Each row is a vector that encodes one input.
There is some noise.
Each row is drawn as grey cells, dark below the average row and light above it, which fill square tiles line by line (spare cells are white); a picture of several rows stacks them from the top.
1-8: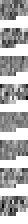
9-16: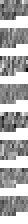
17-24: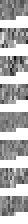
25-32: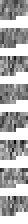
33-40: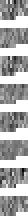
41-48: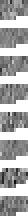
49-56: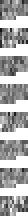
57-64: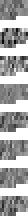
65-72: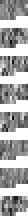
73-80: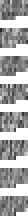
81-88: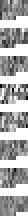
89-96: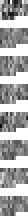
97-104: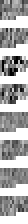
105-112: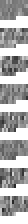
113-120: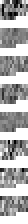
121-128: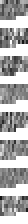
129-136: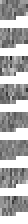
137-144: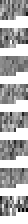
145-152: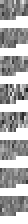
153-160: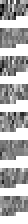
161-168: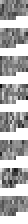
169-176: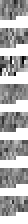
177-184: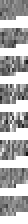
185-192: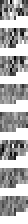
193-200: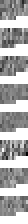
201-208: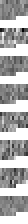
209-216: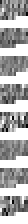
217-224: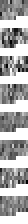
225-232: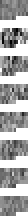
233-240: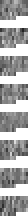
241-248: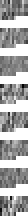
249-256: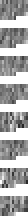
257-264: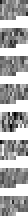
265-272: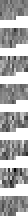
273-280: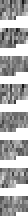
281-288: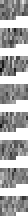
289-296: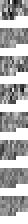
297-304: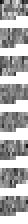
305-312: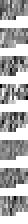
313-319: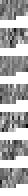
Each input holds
either a point on an 11-point circle, or a point on an 11-point line and a true/false value.
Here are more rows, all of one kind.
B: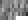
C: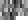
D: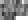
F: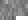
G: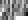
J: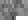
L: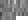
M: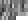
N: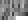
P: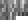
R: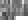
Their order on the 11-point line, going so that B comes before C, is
M, B, L, N, G, C, P, J, D, F, R.
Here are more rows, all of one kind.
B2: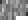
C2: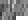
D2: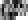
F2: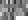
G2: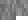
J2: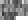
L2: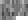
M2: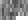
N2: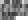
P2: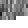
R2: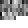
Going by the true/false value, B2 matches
C2, F2, G2 and J2.
